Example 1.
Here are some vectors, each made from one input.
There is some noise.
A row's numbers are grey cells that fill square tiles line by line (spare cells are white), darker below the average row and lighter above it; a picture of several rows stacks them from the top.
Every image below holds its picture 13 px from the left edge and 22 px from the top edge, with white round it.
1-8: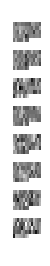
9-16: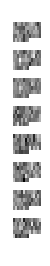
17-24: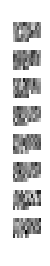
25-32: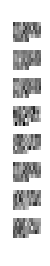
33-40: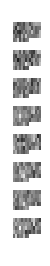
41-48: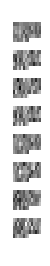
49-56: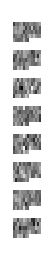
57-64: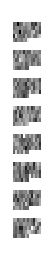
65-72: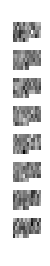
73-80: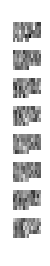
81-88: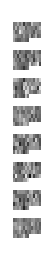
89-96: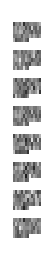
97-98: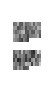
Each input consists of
either a point on an 8-point circle, or a list of up to two points on a 5-point line.
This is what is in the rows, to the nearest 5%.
About 30% of them hold a point on an 8-point circle. The rest are lists of up to two points on a 5-point line: about 5% of all rows are empty, 35% hold one and 25% two.
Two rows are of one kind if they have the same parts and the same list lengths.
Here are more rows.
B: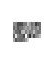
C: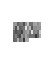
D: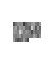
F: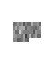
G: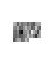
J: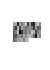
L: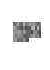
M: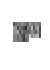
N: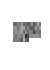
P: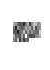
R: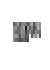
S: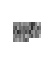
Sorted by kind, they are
B
C, G, J, P, S
D, L, M
F, N, R

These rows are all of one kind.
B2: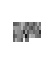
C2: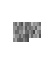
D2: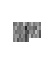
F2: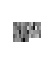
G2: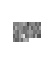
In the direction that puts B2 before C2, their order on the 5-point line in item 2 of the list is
B2, F2, C2, D2, G2.
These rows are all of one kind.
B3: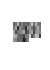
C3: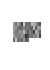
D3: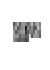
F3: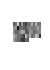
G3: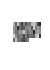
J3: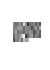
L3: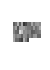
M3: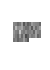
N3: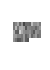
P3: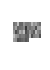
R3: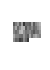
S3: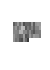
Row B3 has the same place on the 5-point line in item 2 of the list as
D3, N3 and P3.
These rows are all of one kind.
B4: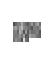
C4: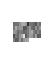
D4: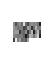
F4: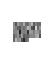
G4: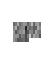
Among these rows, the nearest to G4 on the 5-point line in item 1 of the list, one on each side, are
B4 and D4.
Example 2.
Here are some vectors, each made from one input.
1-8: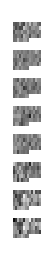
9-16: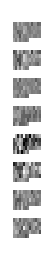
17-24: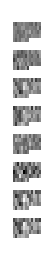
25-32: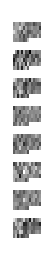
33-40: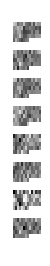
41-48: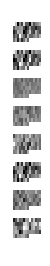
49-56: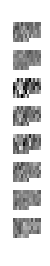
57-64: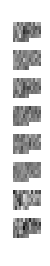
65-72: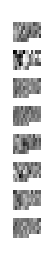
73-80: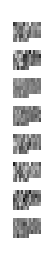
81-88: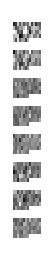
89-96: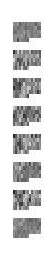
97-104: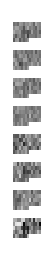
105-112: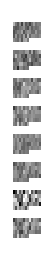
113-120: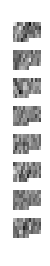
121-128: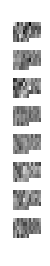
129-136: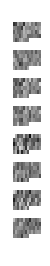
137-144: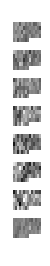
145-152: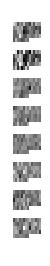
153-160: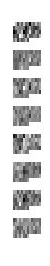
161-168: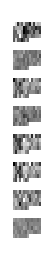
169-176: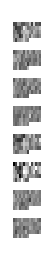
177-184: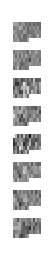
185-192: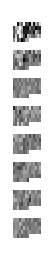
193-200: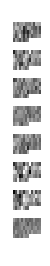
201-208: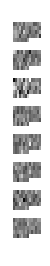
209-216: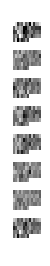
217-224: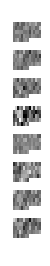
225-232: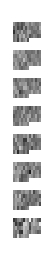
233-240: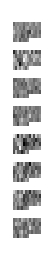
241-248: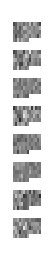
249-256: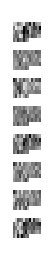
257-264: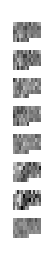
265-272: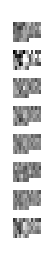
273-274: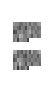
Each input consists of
either a point on a 10-point line, or a point on a 16-point line and a true/false value.
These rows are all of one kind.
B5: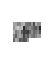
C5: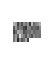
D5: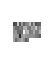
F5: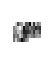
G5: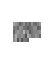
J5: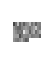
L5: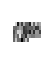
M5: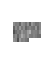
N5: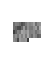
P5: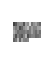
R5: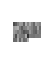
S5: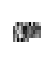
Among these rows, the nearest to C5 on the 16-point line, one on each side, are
L5 and P5.
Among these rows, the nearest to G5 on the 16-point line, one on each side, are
B5 and J5.
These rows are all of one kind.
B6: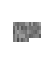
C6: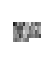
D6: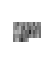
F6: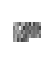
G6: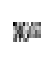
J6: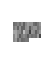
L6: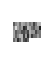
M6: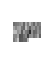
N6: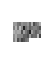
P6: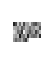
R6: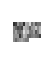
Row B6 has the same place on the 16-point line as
D6, M6 and R6.
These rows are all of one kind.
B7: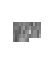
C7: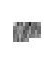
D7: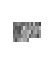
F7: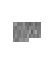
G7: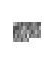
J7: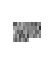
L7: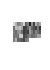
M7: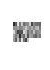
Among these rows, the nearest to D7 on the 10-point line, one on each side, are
F7 and G7.
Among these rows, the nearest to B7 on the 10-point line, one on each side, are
C7 and J7.
